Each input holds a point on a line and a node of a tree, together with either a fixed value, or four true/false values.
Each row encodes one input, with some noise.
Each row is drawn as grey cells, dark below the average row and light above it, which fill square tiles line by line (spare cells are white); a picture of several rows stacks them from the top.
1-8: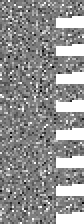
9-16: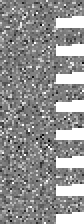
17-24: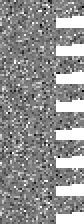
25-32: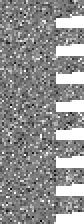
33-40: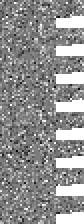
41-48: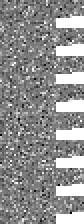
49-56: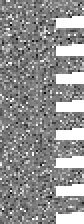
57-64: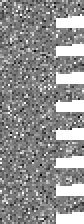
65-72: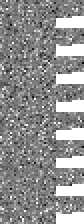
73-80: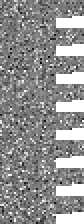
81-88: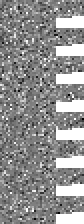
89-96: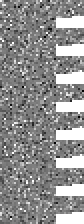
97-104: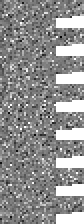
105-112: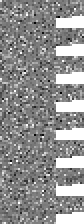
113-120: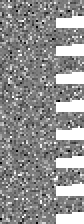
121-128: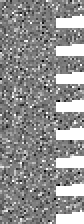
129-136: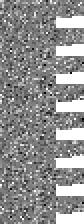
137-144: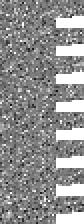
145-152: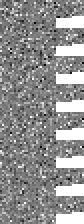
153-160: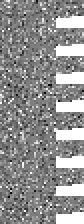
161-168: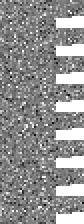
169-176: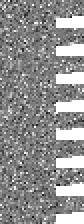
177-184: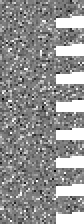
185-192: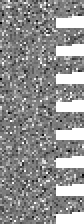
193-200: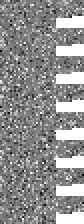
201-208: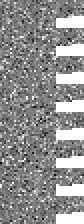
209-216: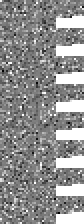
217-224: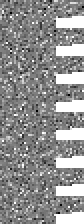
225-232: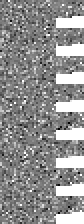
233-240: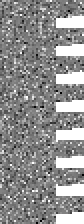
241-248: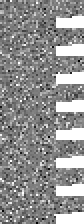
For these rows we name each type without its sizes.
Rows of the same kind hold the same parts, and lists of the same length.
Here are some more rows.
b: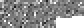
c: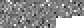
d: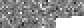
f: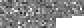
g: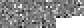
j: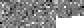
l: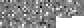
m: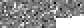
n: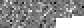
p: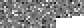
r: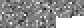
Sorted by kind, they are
b, d, j
c, f, g, l, m, n, p, r

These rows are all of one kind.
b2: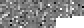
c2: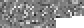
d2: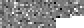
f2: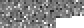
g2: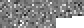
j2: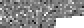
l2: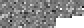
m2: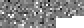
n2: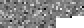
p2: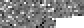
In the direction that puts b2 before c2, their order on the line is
b2, p2, g2, m2, f2, d2, c2, j2, n2, l2.
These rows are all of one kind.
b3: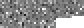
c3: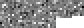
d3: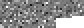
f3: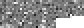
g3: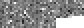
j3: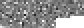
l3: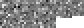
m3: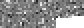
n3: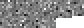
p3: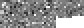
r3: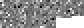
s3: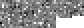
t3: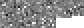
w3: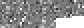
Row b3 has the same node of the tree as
f3, j3 and w3.
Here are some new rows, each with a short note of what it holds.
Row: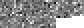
a point on a line, a node of a tree and four true/false values
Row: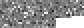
a point on a line, a node of a tree and four true/false values
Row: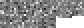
a point on a line, a node of a tree and four true/false values
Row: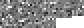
a point on a line and a node of a tree
